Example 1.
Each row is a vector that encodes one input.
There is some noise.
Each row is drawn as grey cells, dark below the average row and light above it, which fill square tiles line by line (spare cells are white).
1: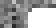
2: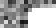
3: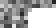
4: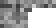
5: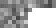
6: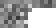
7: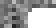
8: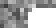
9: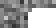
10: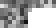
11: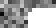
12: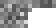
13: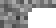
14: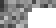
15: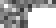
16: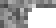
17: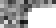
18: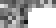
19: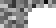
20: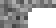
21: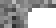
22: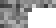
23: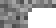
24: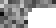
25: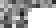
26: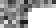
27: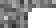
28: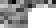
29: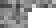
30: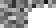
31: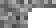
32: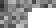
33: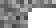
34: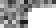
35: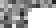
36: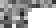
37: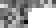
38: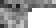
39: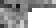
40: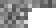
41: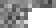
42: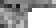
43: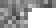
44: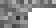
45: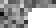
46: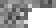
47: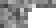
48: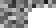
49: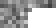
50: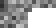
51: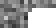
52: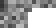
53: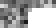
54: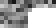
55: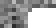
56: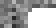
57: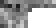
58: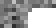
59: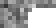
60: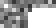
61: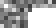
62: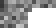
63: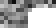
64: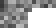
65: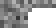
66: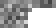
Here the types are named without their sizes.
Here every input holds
either a label, or a node of a tree.
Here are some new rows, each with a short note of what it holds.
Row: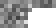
a node of a tree
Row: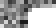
a label
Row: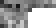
a node of a tree
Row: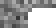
a node of a tree
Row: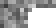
a node of a tree
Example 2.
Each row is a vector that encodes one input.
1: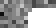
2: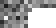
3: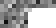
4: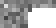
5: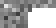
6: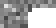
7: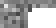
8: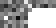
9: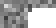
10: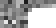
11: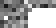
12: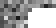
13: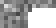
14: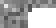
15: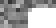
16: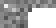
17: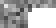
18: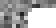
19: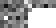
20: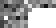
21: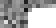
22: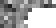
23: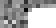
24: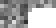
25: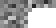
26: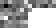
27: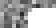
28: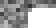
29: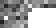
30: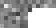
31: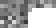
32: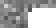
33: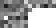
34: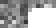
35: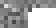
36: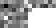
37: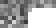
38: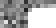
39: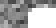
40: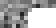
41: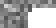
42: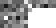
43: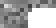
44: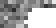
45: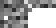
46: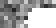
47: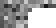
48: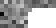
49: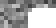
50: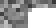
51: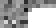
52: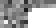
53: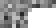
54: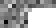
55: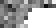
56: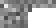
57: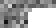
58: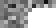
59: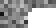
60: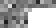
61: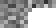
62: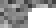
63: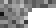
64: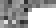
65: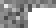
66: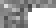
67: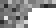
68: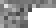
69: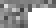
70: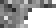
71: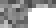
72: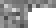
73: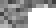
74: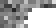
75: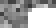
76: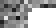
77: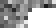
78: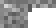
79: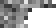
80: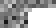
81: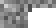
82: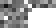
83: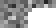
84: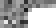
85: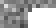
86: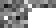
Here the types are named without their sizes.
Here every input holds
either a label, or a point on a line.
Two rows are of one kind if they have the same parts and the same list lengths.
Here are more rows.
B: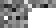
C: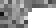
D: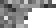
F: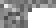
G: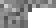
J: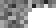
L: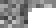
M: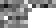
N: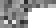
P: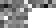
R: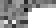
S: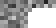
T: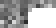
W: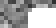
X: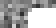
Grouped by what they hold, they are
B, D, M, P
C, F, G, J, L, N, R, S, T, W, X

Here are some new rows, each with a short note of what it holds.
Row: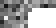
a point on a line
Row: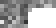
a label
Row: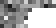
a point on a line
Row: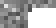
a label
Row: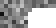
a label
